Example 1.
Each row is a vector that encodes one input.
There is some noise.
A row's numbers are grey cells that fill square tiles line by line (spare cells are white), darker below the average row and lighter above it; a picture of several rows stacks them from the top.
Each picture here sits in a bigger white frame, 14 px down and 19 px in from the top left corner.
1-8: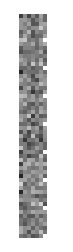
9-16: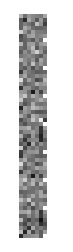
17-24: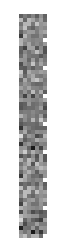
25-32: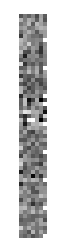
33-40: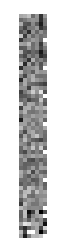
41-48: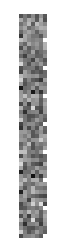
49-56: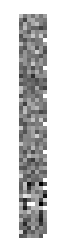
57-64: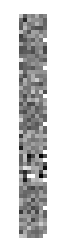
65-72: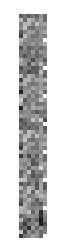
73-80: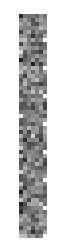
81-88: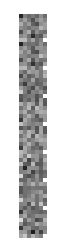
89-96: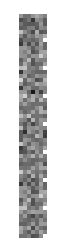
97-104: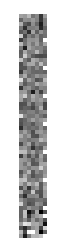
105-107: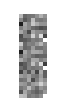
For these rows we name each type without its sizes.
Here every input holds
a list of points on a line.
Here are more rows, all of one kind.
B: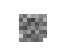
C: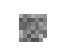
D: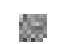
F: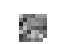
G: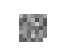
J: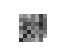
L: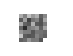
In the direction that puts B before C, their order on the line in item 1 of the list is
J, L, B, C, G, D, F.
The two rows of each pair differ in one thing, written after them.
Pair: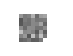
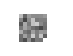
the place on the line in item 1 of the list
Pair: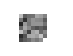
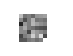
the place on the line in item 2 of the list
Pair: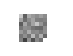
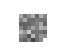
the place on the line in item 1 of the list
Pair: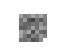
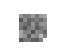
the place on the line in item 2 of the list
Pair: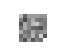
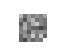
the place on the line in item 2 of the list
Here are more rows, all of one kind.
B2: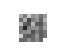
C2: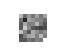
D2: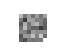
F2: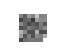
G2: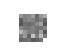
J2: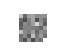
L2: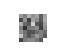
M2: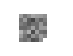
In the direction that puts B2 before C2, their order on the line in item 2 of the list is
B2, M2, J2, L2, G2, D2, C2, F2.
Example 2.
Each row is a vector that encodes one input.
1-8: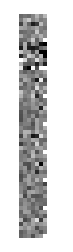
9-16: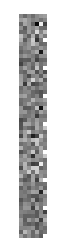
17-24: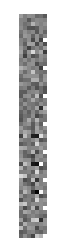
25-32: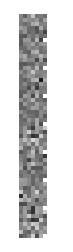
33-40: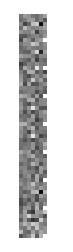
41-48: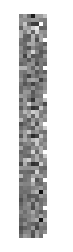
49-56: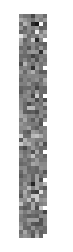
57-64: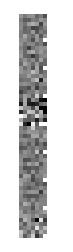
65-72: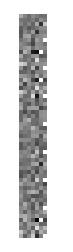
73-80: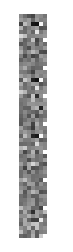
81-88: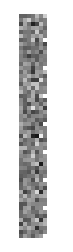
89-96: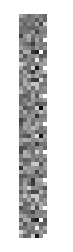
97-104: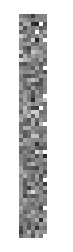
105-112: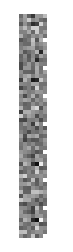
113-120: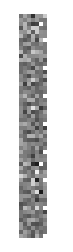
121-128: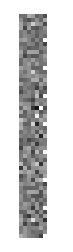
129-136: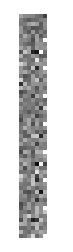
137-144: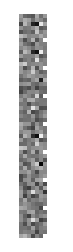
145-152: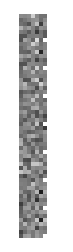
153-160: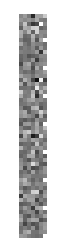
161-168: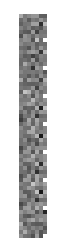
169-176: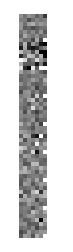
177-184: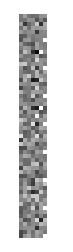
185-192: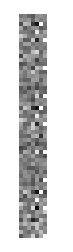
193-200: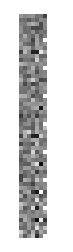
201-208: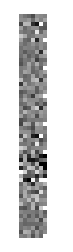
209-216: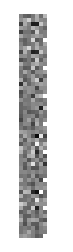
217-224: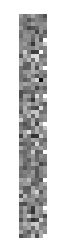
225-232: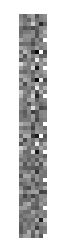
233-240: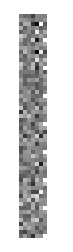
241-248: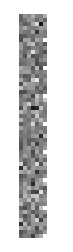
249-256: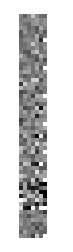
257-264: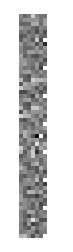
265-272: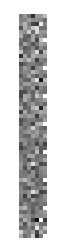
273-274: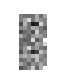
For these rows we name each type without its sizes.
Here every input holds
a list of points on a line.
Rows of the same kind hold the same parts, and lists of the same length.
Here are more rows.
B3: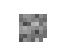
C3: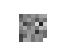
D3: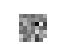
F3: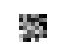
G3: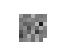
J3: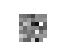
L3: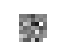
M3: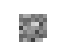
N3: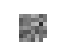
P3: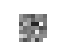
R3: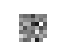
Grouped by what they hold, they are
B3, C3, G3, M3, N3
D3, J3, L3, P3, R3
F3

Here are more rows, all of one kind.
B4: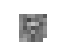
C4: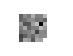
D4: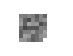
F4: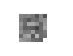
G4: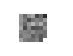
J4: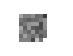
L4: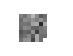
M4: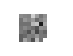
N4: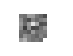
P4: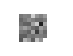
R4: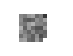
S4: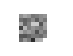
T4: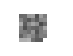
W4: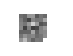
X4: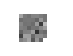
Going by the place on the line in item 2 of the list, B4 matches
L4, M4, P4 and S4.
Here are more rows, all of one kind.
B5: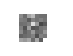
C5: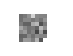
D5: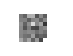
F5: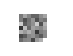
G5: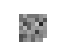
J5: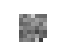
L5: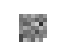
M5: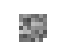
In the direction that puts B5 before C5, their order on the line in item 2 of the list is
F5, G5, L5, B5, J5, D5, M5, C5.
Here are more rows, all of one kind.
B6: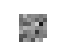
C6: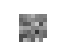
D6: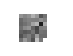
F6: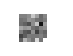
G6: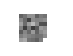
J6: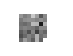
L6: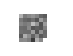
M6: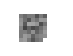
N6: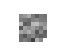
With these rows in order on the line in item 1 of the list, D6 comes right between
J6 and L6.
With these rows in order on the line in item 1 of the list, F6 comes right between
C6 and J6.
